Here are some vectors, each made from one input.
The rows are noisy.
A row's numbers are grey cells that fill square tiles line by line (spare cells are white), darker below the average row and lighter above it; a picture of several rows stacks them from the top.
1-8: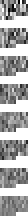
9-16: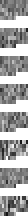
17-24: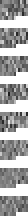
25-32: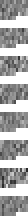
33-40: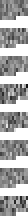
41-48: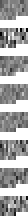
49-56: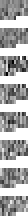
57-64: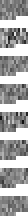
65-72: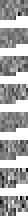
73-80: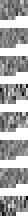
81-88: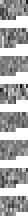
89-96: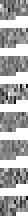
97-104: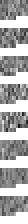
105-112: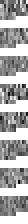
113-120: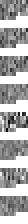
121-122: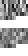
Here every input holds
a true/false value, together with a list of up to two items, each either a point on a 4-point line, or a point on a 5-point line.
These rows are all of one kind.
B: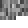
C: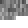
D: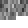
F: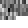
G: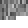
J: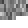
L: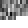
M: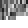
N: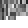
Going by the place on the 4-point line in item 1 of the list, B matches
G and J.
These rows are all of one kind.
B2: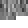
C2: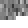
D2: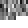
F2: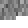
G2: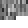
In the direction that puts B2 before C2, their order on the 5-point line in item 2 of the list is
F2, G2, B2, C2, D2.
